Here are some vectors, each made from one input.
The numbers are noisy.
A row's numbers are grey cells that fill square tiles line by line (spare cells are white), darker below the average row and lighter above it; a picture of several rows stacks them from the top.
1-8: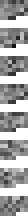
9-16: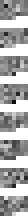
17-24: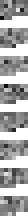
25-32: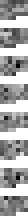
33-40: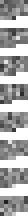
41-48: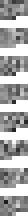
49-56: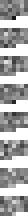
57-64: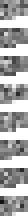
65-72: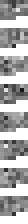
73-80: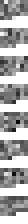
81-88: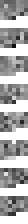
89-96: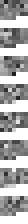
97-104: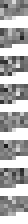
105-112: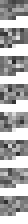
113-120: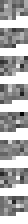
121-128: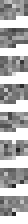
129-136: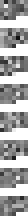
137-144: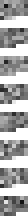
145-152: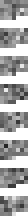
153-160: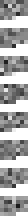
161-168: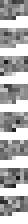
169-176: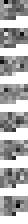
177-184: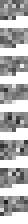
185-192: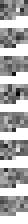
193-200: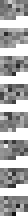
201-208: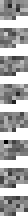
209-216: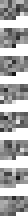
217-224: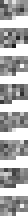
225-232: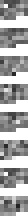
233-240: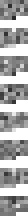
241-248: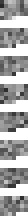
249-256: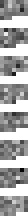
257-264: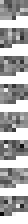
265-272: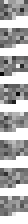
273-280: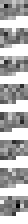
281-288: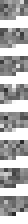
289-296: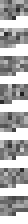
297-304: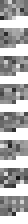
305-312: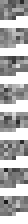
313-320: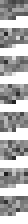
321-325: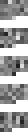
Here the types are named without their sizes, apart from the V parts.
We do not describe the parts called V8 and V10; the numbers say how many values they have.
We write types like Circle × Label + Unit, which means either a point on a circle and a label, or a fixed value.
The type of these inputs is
(Bool × Circle + V8) × (Circle + V10).
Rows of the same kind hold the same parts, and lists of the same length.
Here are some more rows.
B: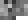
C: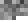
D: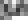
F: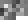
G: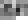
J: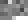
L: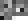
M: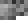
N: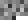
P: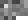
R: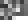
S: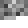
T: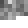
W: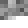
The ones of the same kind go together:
B, F, M, N, P
C
D, G, S
J, L, R, T, W

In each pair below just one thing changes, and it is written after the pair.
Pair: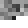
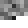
the true/false value
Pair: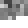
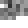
the place on the circle
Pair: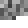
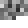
the true/false value
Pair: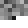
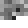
the place on the circle
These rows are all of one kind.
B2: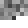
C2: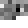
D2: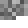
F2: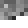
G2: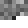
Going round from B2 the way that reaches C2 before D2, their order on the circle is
B2, F2, G2, C2, D2.
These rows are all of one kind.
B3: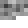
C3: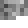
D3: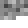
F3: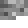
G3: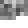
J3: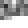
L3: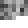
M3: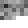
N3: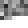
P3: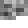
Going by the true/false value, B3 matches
D3, J3, M3 and N3.
